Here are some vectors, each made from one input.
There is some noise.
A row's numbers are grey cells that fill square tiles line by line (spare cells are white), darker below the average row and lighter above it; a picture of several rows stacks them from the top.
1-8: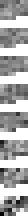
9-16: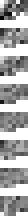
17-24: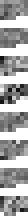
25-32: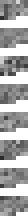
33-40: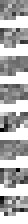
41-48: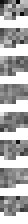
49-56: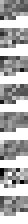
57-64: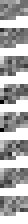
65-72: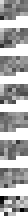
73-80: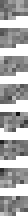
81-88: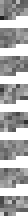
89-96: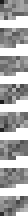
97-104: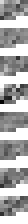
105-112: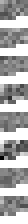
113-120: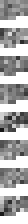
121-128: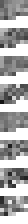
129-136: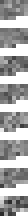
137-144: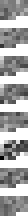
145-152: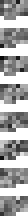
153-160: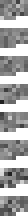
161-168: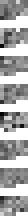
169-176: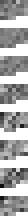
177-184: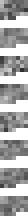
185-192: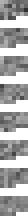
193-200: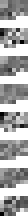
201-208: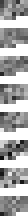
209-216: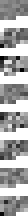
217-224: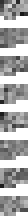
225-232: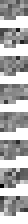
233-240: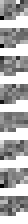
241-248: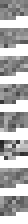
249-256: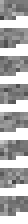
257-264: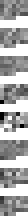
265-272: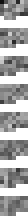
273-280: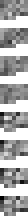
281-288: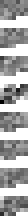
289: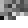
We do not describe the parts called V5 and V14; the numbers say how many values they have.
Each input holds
a value of V5 and a value of V14, together with either one of 6 labels, or three true/false values.
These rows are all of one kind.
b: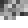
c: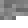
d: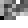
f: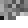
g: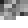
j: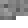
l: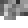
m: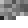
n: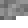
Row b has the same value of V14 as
f and l.
